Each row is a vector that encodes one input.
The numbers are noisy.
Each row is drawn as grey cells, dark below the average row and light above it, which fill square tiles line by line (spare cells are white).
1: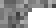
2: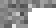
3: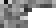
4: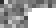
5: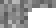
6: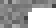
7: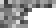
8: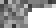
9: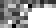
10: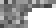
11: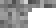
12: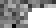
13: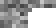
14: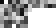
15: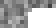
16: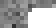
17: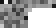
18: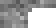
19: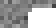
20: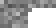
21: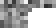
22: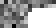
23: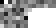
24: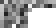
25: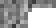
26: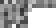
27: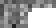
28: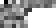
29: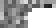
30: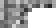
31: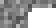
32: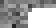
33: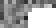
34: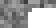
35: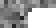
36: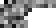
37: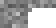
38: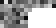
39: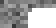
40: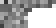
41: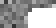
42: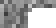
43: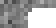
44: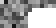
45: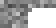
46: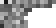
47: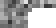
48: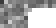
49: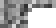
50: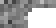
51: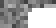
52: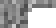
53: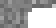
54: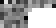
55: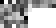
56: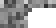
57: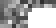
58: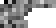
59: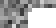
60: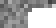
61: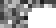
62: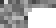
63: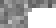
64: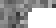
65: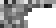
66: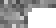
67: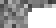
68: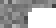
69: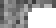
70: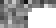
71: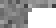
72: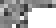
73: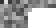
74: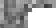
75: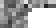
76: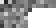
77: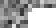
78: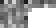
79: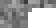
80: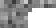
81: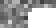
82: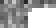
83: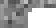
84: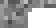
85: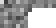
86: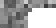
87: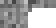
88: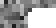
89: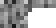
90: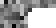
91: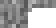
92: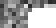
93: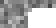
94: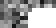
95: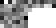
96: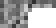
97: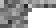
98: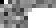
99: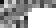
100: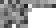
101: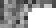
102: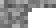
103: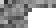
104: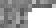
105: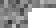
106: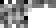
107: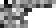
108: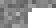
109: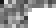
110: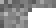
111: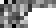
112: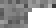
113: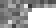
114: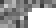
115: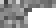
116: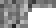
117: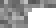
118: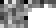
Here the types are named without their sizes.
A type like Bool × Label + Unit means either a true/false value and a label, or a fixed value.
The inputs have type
Bool × Bool × Bool × Bool + Unit.
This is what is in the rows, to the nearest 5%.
About 5% of them hold a fixed value. The rest hold four true/false values.
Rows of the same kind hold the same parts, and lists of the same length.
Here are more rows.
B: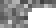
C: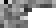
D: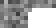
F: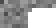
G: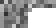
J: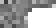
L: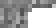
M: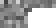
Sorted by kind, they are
B, D, F, G, J, L, M
C

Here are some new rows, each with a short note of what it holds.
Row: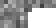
a fixed value
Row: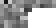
a fixed value
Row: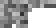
four true/false values
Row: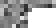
a fixed value
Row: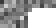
a fixed value
